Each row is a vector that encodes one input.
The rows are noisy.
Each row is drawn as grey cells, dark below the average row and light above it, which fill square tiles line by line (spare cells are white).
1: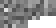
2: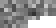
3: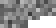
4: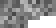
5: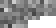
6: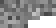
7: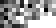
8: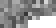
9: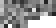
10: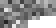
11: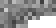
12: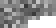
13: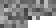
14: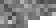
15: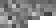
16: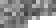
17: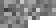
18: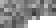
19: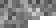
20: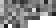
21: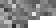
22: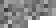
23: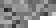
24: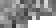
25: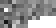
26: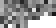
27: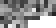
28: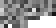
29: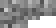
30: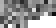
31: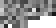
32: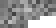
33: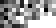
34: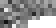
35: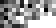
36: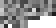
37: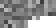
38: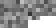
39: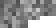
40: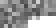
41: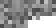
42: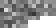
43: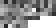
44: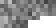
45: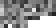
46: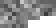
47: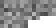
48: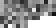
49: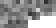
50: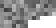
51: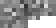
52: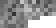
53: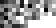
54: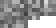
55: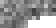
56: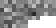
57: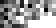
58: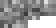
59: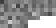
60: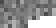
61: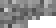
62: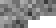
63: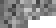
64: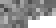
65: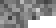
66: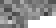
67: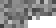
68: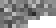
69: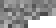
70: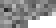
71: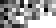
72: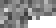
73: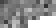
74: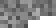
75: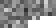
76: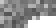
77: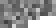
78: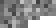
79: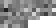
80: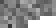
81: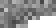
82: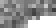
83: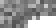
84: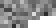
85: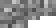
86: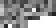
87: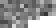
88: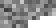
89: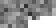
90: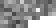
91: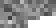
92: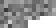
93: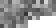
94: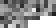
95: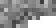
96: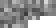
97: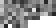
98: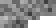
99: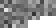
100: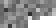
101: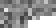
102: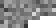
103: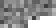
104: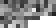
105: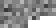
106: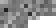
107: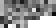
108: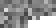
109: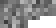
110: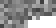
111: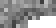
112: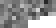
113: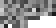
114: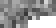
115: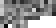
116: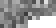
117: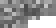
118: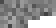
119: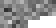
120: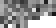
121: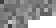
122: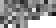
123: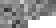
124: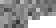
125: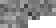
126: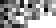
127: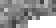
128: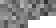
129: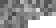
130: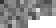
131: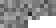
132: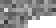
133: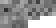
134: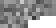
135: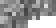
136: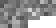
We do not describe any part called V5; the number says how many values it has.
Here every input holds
a list of up to three items, each a true/false value and a value of V5.
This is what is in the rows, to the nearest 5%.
All of them are lists of up to three items, each a true/false value and a value of V5: about 5% are empty, 15% hold one, 35% two and 45% three.
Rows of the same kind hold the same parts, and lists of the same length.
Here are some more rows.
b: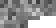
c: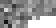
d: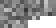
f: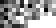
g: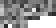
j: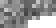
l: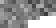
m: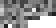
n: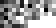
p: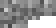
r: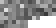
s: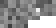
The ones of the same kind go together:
b, l, s
c, d, j, p, r
f, n
g, m

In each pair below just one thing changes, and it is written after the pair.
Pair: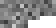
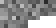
the true/false value in item 1 of the list
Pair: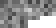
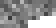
the value of V5 in item 1 of the list
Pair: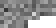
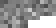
the value of V5 in item 1 of the list
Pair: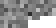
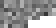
the value of V5 in item 1 of the list
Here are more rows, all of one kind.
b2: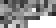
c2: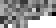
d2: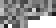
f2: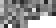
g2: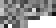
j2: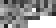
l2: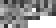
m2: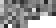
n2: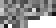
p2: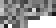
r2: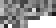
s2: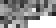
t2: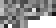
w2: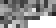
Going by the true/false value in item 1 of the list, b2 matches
c2, s2 and w2.
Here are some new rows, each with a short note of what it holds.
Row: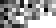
the empty list
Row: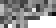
a list of one item
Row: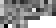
a list of one item
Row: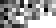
the empty list
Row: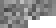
a list of three items
